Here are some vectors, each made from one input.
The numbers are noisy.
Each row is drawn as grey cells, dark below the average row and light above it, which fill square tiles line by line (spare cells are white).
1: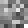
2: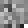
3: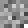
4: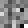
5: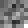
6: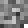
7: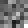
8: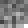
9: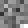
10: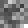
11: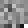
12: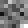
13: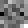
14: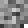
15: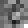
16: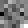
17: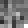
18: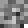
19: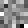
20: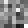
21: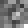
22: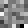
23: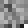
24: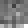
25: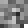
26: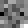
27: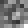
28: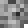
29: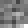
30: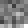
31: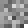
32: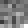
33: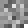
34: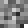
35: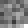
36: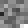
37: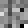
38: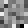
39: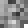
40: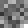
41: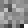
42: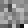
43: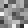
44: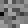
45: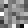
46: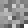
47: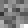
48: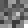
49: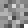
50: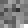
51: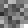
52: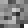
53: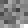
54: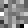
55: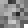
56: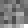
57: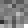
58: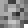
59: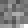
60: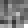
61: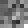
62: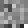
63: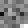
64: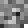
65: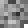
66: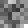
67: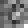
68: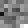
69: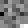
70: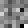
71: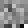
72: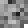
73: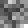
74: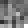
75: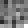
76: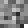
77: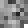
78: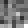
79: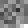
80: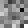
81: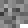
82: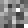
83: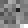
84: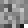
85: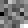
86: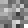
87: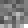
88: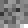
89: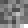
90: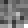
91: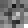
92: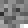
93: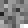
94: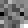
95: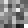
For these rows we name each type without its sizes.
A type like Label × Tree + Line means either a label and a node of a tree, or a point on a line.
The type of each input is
Bool × (Label + Line).
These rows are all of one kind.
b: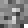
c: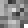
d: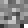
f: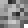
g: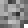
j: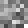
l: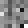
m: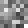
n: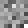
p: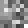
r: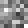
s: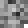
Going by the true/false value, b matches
d and l.
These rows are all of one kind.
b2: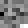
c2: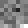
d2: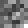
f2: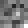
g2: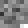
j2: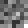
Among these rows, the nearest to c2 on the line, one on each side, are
d2 and g2.
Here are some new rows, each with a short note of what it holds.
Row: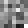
a label and a true/false value
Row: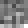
a point on a line and a true/false value
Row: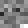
a point on a line and a true/false value
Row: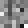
a label and a true/false value
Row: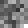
a point on a line and a true/false value
